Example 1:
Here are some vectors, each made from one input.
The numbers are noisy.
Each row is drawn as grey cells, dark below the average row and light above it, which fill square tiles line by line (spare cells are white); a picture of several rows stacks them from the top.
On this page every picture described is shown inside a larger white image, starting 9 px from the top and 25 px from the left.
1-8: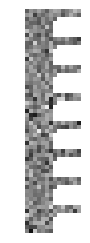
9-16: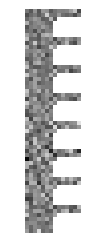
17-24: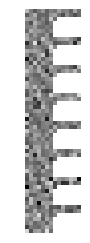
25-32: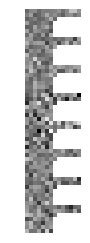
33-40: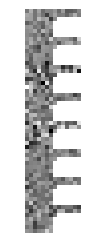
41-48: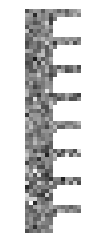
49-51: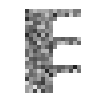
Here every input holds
four true/false values.
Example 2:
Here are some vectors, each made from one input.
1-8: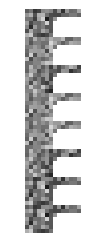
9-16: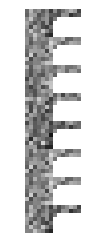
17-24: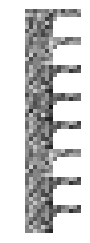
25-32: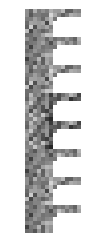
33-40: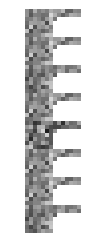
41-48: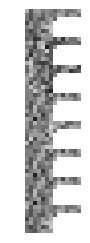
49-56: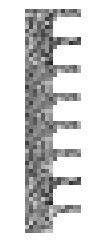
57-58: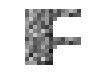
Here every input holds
a point on an 8-point line.
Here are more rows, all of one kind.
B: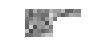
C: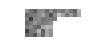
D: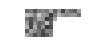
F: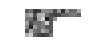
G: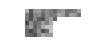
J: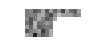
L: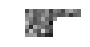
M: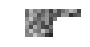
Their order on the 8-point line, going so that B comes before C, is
B, G, C, J, D, F, L, M.
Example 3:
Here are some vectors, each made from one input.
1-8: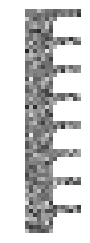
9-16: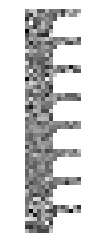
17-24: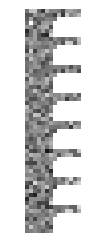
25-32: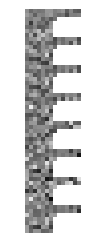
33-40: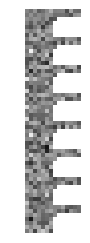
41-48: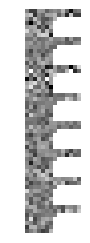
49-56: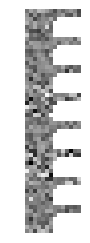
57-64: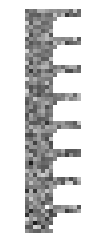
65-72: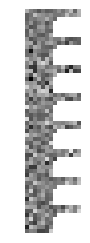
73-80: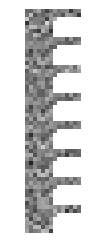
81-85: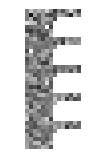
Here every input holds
a point on a 15-point circle.
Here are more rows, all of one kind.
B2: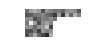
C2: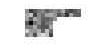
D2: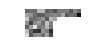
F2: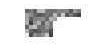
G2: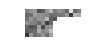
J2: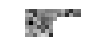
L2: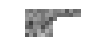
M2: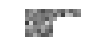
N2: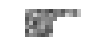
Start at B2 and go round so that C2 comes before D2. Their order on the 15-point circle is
B2, M2, N2, G2, L2, C2, J2, F2, D2.
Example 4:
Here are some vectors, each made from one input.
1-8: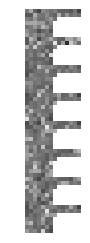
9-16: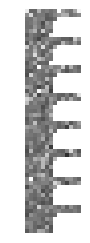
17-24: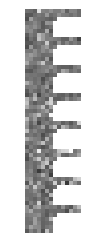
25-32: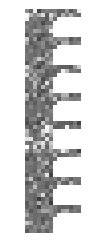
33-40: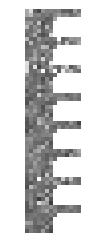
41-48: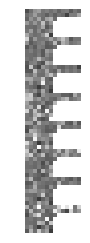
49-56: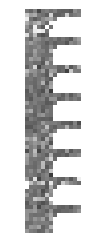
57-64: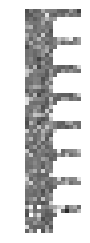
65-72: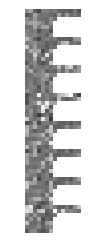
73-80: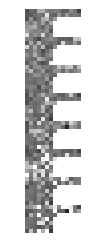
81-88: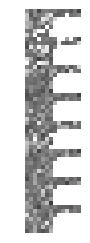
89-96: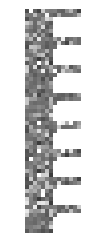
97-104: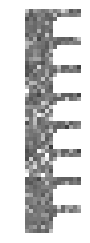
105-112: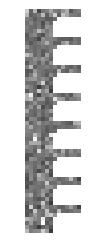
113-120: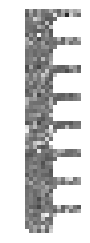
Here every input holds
one of 8 labels.
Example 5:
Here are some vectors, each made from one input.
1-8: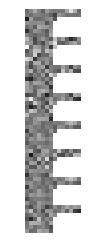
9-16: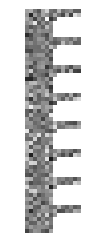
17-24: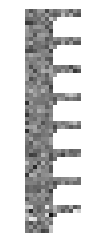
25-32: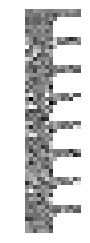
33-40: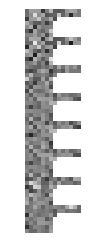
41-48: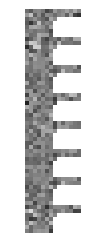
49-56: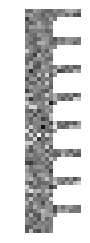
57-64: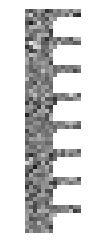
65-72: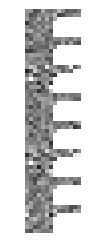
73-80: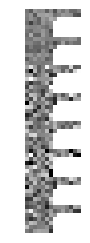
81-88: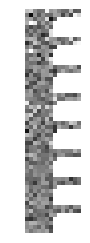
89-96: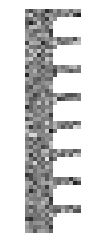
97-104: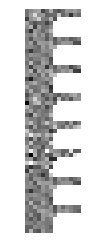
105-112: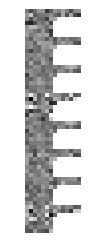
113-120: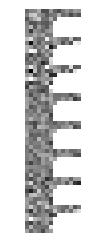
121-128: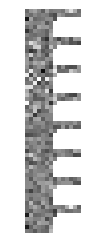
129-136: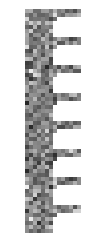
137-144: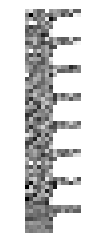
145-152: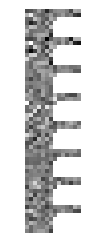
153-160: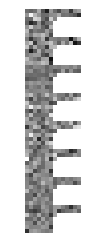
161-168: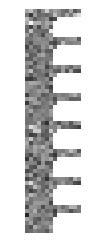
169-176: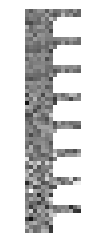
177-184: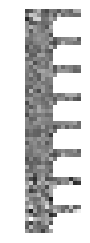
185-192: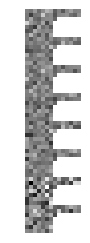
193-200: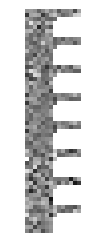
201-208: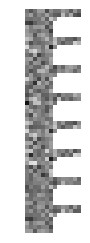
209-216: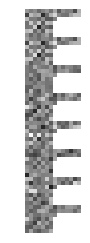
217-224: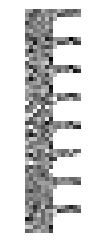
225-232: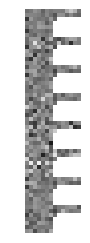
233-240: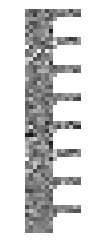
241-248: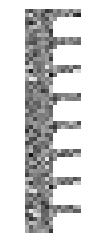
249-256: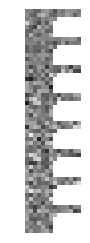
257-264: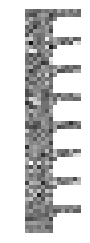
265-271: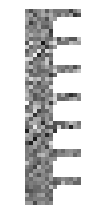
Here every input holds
a point on a 19-point line.
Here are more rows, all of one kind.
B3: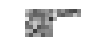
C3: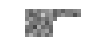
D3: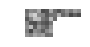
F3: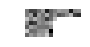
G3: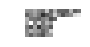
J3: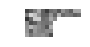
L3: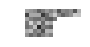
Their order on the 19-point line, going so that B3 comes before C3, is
L3, G3, B3, F3, C3, J3, D3.
